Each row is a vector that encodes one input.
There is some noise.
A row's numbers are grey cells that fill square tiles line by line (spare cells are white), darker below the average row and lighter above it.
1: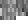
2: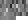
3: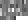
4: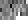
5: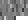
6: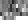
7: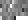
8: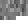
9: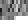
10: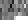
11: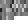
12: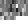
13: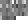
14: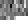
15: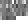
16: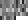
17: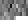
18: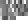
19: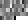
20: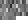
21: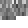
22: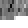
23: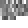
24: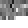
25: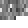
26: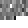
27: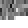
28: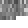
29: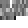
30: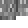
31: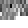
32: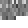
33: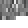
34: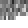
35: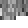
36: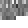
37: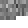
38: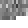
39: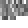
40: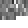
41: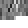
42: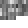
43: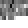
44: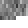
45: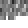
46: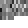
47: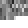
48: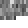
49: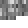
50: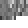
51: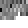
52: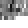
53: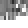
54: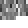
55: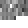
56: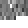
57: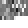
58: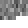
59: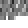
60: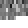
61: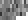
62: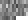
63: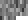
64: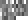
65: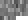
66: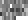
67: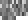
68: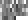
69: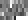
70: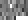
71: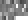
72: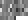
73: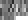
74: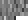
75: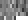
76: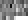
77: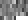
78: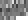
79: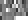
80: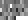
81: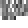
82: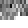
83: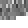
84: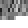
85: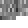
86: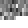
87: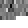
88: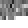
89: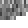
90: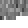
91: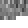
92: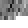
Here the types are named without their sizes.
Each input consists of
a node of a tree, together with either a label, or a node of a tree.
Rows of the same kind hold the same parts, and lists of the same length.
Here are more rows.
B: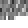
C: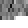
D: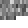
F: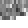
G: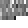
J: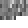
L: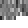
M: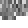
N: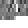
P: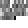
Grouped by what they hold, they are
B, C, N
D, F, G, J, L, M, P

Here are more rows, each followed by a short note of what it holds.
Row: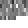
a label and a node of a tree
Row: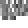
a node of each of two trees
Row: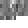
a node of each of two trees
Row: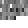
a node of each of two trees
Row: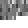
a node of each of two trees
